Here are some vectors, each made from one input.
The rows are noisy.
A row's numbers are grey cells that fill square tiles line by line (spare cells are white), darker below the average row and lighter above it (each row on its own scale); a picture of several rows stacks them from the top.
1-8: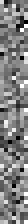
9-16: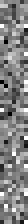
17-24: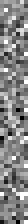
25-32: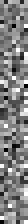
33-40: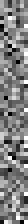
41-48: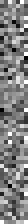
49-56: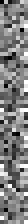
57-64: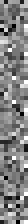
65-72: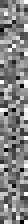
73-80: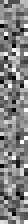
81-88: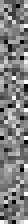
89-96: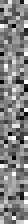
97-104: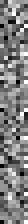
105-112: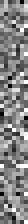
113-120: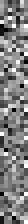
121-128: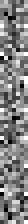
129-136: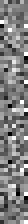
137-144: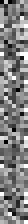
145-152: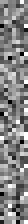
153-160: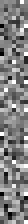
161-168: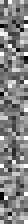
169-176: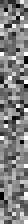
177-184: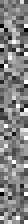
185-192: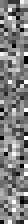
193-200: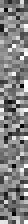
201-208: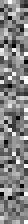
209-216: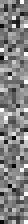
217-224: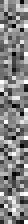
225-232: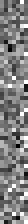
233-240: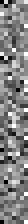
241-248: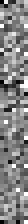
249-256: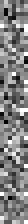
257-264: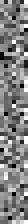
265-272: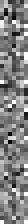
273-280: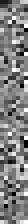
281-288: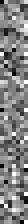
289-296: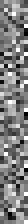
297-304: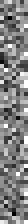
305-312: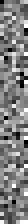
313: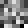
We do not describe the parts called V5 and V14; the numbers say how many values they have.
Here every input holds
a value of V14, together with either a fixed value, or one of 10 labels, three true/false values and a value of V5.
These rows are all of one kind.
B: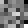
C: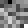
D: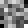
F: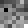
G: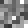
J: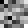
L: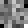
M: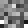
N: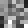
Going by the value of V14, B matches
F and L.
